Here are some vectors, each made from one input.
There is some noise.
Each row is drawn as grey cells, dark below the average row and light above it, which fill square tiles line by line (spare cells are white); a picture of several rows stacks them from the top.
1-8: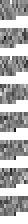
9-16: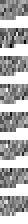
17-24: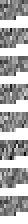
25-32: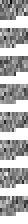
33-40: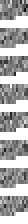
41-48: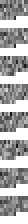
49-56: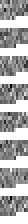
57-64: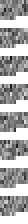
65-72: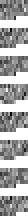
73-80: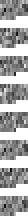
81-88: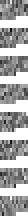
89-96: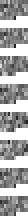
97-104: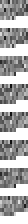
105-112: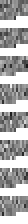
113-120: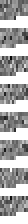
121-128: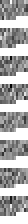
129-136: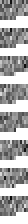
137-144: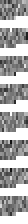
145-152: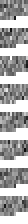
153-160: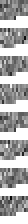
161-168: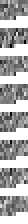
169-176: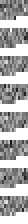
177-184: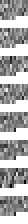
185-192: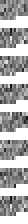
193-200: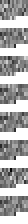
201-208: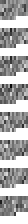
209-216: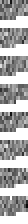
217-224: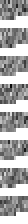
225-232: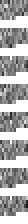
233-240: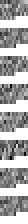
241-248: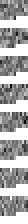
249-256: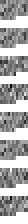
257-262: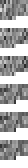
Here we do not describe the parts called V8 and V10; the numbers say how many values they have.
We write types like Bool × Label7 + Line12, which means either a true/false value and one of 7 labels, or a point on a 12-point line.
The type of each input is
Bool × (Line5 + V10) × V8 + List2(Line7).
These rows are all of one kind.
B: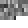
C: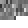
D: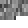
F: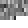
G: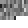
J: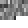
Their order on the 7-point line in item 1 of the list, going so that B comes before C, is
G, F, B, J, D, C.
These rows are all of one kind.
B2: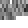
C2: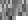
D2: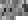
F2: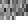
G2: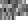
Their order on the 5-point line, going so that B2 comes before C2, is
B2, G2, C2, D2, F2.
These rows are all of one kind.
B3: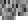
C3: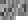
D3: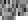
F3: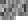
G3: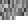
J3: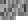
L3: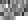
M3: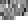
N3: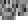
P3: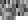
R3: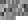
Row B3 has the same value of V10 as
F3 and L3.
